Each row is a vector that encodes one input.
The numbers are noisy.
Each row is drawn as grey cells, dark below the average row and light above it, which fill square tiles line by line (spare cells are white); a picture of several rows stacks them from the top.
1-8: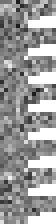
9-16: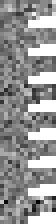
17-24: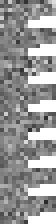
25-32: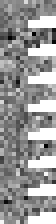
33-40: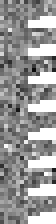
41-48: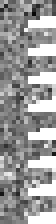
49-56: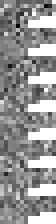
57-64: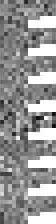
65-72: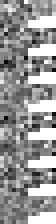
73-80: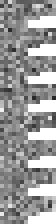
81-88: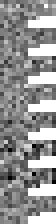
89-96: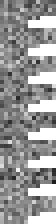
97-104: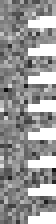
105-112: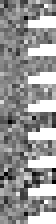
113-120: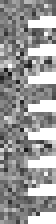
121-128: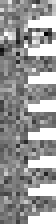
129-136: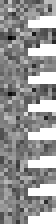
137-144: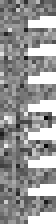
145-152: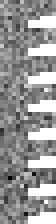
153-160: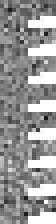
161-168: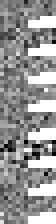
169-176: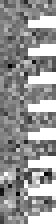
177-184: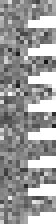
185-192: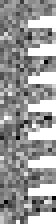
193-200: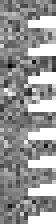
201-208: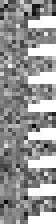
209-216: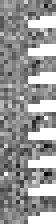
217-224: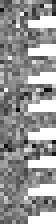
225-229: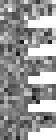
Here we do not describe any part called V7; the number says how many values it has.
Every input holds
a value of V7, together with either a point on a 10-point line, or a list of up to three points on an 8-point line.
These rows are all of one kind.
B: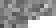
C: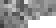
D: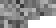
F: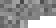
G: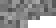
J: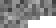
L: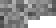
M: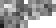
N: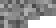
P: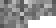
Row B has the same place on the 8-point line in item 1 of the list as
C and P.
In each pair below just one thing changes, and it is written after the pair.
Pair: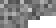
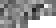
the place on the 8-point line in item 1 of the list
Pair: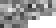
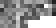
the value of V7
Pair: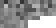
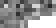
the place on the 8-point line in item 1 of the list
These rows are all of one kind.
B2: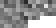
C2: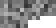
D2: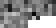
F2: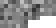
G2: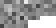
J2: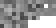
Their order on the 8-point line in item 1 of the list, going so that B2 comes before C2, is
B2, J2, G2, F2, D2, C2.
